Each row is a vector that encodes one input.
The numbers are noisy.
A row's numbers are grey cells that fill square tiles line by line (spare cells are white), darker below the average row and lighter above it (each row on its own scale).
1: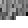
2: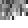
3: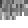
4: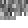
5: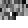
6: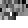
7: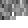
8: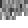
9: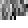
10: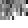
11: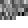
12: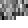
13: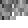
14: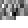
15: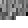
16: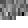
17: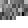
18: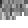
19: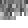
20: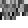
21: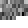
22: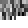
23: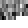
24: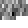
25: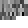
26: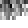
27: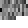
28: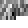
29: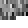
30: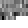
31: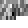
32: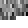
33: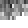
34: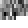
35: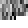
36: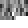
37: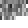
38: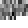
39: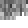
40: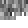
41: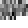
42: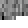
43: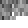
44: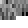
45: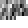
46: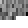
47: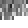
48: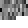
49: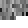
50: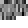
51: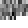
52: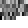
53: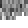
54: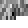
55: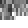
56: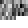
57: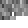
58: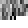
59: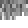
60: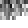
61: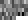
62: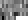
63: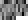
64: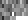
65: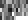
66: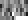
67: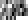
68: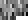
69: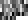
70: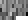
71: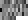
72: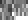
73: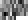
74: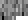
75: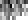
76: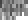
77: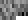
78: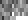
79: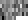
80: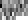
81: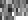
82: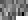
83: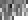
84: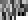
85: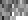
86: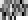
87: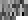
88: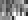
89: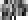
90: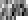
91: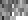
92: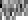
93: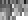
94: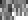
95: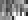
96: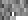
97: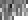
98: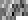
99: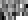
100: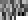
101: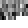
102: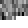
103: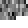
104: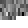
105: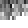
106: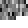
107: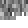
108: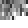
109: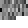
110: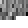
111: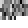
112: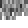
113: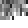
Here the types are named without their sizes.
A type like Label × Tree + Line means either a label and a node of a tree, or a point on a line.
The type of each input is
Label × (Label + Line).
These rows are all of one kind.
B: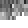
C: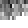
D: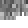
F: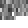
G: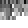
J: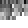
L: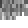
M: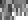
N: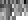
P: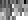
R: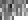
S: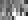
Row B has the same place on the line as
D and L.
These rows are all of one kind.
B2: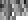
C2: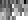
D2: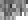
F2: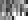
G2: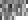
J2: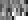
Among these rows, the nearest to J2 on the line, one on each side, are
B2 and C2.
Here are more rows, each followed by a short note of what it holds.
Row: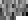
two labels
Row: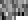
two labels
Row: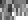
a label and a point on a line
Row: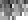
a label and a point on a line
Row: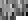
two labels
